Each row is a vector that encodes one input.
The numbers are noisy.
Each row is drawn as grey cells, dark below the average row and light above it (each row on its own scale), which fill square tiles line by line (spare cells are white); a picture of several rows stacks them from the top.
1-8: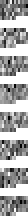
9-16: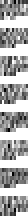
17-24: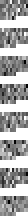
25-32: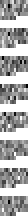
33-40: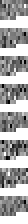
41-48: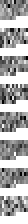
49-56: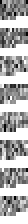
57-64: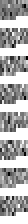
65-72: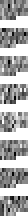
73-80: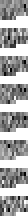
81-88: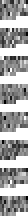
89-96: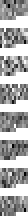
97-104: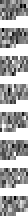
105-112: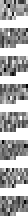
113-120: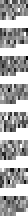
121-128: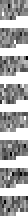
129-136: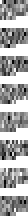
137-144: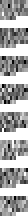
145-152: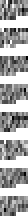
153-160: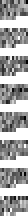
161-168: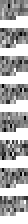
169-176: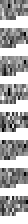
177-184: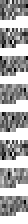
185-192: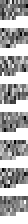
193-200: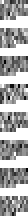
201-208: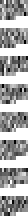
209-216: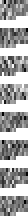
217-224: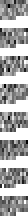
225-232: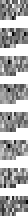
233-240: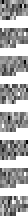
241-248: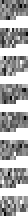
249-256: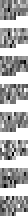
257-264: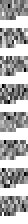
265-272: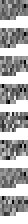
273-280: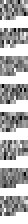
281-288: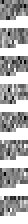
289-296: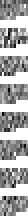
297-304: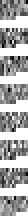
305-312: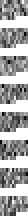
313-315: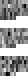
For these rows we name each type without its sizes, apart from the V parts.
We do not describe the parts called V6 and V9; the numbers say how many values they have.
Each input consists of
a value of V6, together with either three true/false values, or a list of items, each a label and a value of V9.
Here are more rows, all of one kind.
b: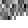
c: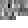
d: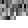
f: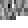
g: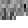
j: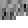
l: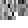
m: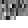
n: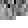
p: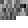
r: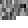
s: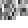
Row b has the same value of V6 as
d and m.
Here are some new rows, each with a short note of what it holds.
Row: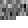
a value of V6, together with a list of one item
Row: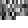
a value of V6, together with the empty list
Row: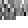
a value of V6, together with a list of two items
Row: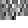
a value of V6, together with the empty list
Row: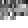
three true/false values and a value of V6
